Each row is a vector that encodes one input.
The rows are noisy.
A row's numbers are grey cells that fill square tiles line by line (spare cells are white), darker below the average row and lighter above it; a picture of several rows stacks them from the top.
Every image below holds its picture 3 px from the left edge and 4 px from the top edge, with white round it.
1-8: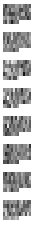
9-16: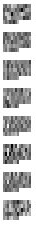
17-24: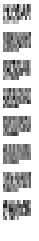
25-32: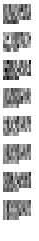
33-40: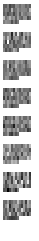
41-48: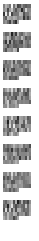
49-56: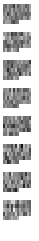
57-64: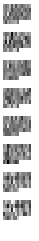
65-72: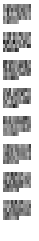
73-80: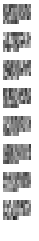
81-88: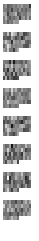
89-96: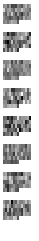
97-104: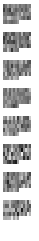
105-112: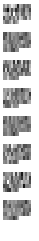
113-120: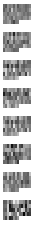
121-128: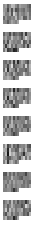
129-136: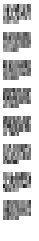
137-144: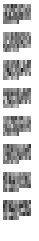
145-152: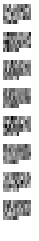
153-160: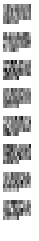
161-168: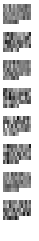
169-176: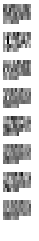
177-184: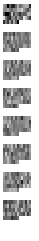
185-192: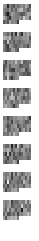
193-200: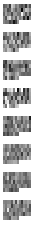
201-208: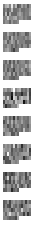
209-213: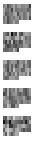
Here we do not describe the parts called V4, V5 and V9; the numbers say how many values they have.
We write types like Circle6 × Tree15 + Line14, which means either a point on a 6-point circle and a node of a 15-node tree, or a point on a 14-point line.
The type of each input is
(Bool × V5 + V4) × Line6 + Line8 + V9.
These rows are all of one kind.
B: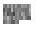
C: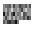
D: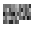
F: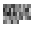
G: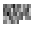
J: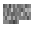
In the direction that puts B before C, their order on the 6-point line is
F, G, J, B, C, D.
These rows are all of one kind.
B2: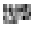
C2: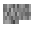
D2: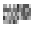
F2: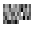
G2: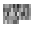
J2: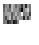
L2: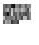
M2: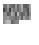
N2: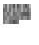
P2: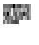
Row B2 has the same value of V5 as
D2 and G2.
